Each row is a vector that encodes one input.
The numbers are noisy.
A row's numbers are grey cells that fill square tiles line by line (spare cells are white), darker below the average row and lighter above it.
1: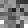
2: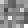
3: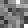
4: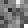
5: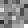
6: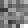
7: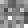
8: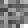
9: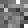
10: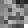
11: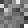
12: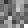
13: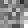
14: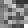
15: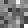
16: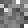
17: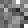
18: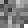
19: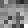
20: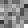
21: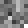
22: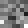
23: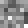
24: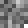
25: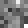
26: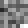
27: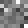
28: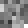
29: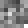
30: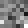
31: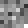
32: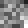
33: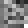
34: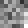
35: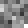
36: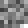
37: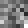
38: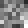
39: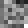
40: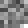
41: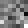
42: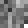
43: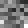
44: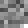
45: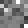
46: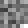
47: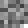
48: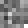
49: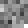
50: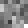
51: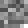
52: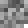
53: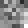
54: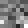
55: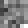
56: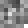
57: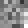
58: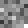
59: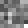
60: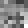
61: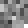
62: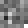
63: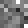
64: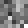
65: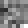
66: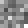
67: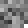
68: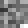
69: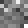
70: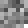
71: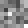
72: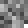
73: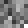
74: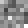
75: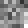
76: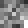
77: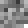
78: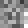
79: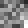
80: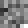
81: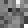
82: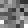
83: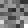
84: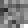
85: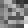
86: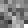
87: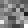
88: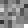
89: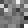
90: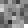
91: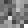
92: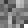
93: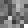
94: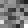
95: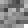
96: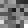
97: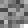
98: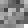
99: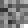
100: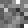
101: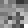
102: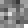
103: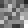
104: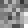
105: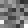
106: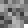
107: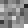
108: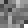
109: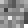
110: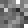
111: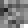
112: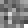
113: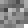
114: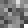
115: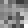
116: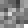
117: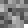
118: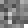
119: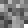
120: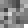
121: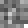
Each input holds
either a point on a 6-point line, or a node of a 15-node tree.
